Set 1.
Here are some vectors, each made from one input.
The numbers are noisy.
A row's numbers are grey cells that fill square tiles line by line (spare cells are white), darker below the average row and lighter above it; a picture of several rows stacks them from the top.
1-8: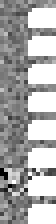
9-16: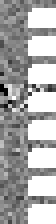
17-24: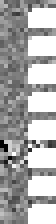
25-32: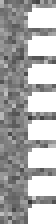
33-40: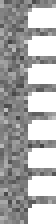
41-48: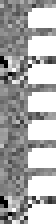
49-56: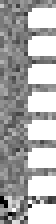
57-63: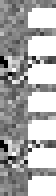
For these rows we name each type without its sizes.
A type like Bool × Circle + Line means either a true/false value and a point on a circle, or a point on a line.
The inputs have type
Bool × Bool × Bool × Tree + Unit.
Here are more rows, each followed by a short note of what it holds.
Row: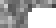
a node of a tree and three true/false values
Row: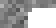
a node of a tree and three true/false values
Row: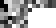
a fixed value
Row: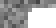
a node of a tree and three true/false values
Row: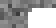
a node of a tree and three true/false values
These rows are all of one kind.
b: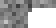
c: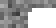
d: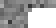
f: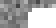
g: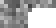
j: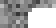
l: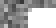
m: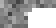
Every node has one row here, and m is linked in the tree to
b and g.
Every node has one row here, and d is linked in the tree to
b, c and f.
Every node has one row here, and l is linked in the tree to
c.
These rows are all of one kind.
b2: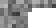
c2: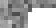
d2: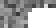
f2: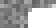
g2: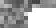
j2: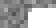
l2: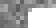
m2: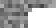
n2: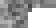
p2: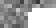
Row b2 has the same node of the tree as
c2, g2, n2 and p2.
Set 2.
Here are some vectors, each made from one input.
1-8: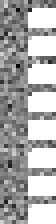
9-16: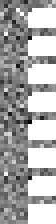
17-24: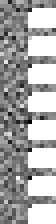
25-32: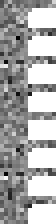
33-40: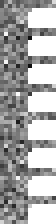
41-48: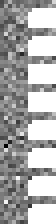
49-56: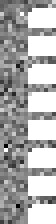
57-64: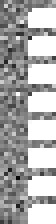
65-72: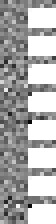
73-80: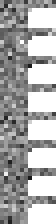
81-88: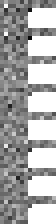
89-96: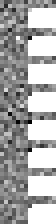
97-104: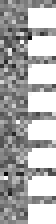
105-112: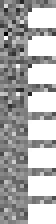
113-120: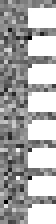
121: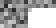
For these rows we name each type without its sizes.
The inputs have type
Bool × (Line × Line + Unit).
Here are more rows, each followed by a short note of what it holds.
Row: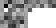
a point on each of two lines and a true/false value
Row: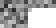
a true/false value
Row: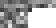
a point on each of two lines and a true/false value
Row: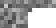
a point on each of two lines and a true/false value
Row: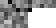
a point on each of two lines and a true/false value
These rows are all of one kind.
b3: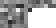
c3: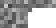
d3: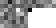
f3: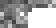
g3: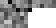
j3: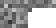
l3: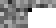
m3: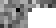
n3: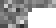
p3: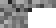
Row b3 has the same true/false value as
c3, j3, m3 and n3.
